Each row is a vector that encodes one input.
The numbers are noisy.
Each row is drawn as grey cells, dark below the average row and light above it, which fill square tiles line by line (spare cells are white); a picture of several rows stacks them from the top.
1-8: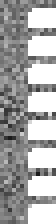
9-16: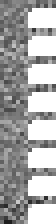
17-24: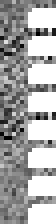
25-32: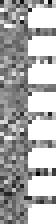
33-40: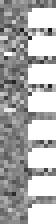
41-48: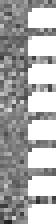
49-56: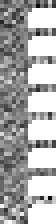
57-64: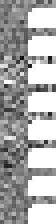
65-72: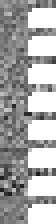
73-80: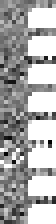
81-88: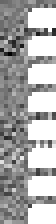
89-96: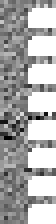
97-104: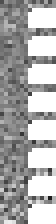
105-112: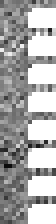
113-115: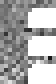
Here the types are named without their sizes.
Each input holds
a list of points on a line.
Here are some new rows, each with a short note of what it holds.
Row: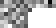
a list of three items
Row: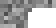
a list of one item
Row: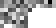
a list of three items
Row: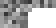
the empty list
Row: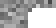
a list of three items
